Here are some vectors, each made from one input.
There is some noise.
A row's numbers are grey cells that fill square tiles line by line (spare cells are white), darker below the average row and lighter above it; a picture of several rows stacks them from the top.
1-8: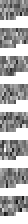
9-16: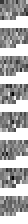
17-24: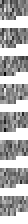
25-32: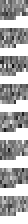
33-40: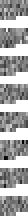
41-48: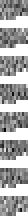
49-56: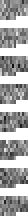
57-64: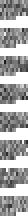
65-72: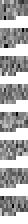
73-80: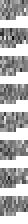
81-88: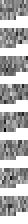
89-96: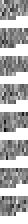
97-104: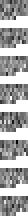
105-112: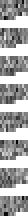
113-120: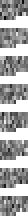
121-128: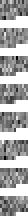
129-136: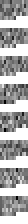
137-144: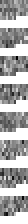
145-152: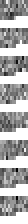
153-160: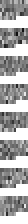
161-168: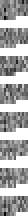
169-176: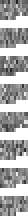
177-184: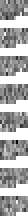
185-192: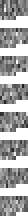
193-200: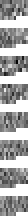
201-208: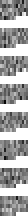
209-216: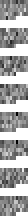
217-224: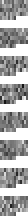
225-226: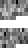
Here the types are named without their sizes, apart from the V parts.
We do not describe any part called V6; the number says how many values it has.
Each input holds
a value of V6, together with either a point on a line, or a node of a tree.
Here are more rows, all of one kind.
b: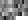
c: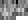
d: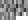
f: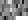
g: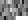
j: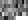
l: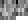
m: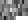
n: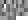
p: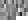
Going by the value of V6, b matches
f, g, j and m.
